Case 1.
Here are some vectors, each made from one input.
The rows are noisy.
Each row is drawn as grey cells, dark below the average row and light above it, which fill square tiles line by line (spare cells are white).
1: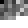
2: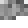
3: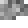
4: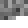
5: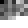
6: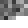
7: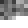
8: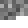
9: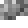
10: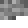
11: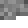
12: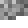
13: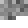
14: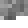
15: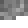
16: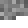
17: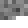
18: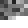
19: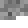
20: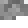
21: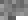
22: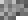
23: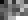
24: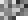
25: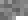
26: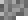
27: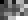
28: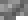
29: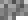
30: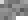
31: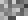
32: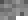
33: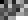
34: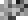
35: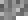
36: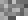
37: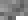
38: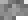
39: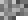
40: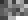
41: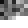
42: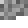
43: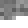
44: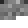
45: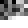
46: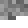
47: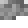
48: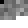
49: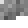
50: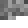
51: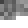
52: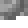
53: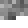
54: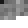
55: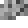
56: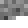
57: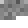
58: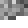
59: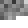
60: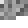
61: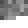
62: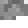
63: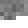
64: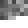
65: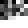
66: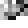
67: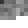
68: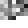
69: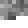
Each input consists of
a point on an 8-point line, together with either a fixed value, or four true/false values.
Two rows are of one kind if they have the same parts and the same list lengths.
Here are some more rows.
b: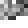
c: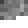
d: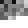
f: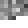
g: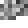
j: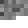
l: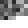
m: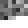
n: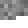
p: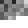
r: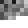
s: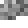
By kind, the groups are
b, c, f, g, j, l, m, n, s
d, p, r

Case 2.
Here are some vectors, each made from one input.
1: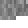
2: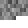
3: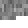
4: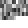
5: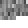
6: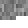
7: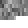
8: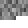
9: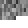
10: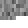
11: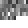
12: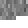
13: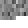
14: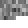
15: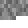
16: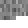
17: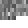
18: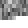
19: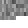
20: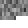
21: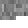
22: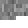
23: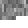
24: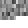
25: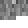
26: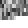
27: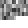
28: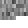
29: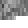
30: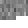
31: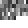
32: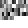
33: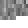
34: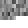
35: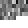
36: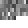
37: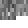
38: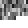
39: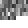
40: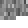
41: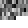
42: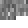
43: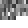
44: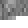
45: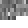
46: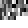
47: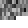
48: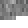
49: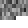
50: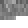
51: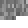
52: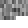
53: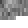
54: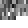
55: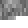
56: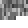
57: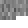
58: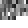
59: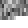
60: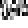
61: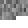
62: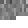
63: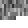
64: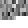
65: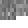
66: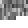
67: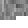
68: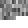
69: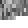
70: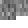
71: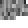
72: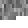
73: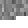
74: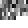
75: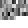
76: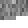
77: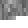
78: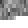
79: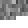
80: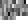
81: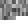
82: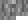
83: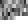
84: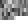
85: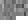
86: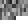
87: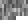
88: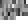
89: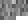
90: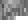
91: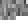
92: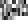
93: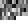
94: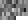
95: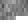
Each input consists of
one of 4 labels and a node of a 10-node tree.
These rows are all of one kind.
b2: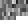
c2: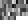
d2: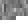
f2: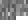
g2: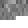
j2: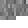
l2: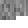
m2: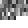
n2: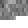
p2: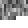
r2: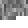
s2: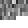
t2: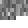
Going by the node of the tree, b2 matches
c2, j2, m2 and t2.
